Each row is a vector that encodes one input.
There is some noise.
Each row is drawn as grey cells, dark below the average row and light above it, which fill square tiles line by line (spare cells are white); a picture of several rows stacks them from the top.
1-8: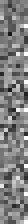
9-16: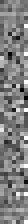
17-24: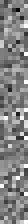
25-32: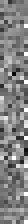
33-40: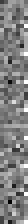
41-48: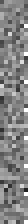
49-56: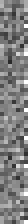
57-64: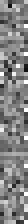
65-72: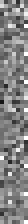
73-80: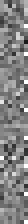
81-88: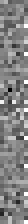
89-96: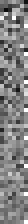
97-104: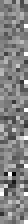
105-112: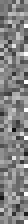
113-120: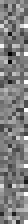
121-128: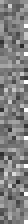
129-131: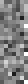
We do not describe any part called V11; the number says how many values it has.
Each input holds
either a point on a 5-point line and a value of V11, or a point on a 9-point line.
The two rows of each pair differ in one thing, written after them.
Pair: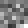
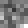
the place on the 5-point line
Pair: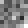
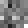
the value of V11
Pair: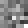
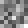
the value of V11
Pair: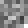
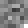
the place on the 5-point line
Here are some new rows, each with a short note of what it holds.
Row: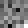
a point on a 5-point line and a value of V11
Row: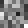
a point on a 9-point line
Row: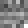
a point on a 9-point line
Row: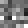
a point on a 5-point line and a value of V11
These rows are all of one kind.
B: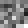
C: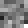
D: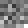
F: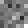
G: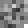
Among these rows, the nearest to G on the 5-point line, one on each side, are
D and F.
